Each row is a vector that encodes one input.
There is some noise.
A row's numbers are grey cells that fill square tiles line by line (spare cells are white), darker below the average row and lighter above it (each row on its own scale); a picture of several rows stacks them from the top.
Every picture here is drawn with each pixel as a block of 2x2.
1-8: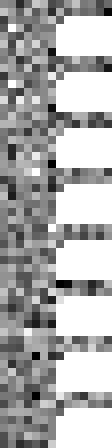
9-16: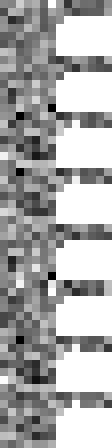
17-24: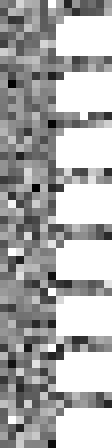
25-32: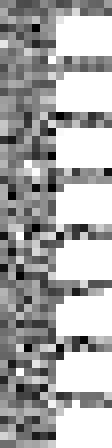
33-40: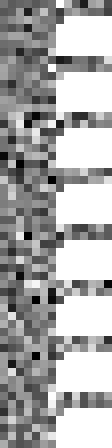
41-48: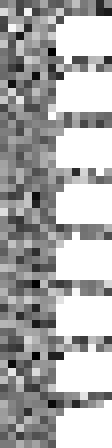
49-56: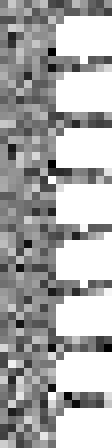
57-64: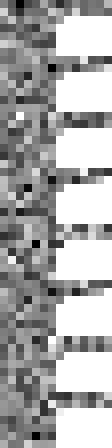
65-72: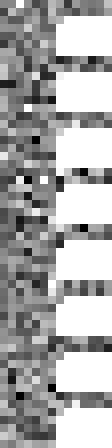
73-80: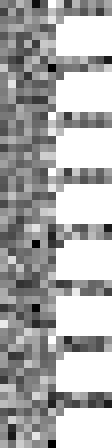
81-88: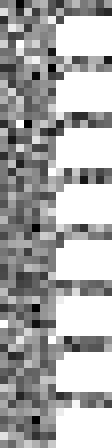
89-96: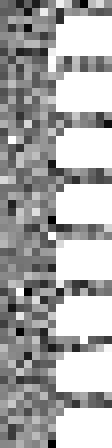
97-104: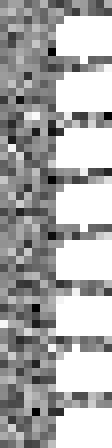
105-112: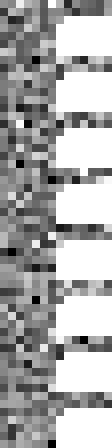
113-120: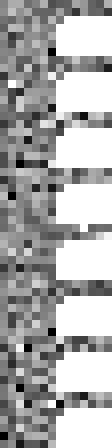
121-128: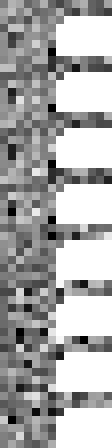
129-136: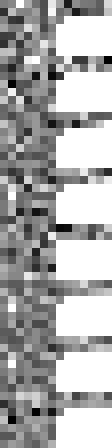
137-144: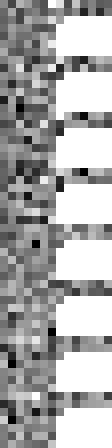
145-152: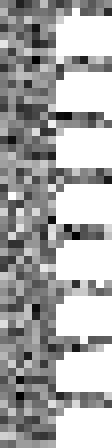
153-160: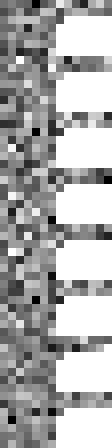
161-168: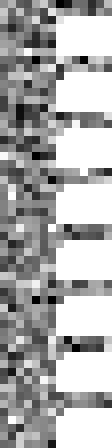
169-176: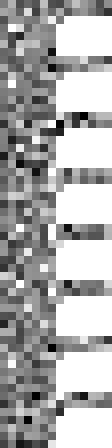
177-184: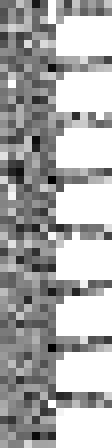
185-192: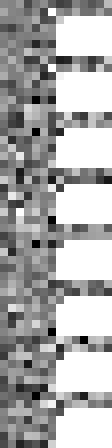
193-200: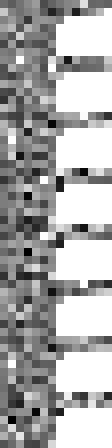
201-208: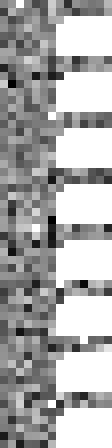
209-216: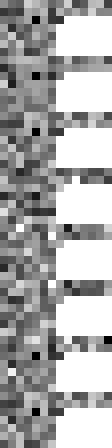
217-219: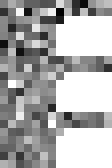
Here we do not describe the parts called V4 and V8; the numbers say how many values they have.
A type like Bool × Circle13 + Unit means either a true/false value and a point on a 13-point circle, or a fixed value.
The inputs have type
Bool × Label6 × Label7 × V4 × V8 + Unit.
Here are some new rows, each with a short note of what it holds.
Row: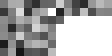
one of 6 labels, one of 7 labels, a true/false value, a value of V4 and a value of V8
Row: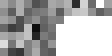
a fixed value
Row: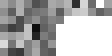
a fixed value
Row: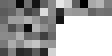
one of 6 labels, one of 7 labels, a true/false value, a value of V4 and a value of V8
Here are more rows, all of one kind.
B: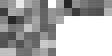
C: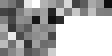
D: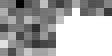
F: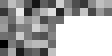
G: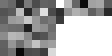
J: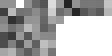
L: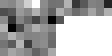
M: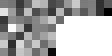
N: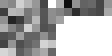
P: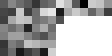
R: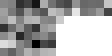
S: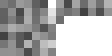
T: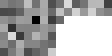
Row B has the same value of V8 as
C, L and N.
